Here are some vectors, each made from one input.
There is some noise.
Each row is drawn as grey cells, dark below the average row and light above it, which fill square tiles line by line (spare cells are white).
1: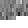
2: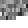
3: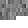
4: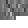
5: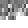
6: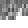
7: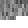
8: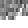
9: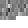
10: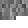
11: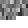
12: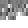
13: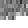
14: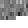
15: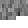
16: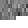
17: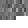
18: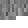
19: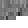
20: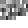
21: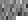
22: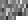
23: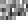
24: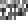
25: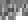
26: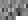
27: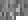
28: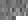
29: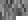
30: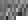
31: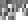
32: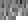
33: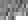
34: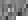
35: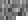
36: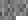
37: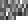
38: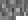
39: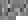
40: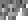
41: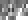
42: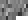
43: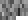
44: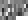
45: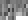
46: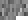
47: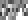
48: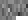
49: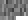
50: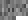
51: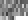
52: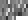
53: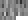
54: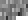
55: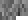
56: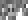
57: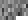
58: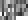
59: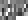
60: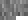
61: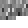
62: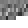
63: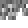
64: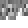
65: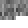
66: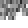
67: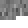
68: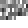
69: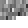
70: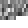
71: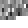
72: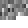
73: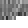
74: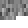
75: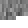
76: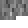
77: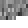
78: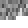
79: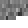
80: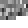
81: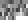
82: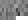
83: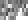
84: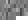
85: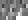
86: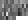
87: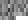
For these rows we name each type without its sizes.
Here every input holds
a point on each of two lines and a true/false value.
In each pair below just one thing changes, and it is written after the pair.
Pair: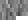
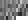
the true/false value
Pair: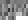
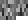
the true/false value
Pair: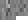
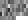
the place on one of the two lines
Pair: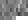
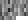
the place on one of the two lines
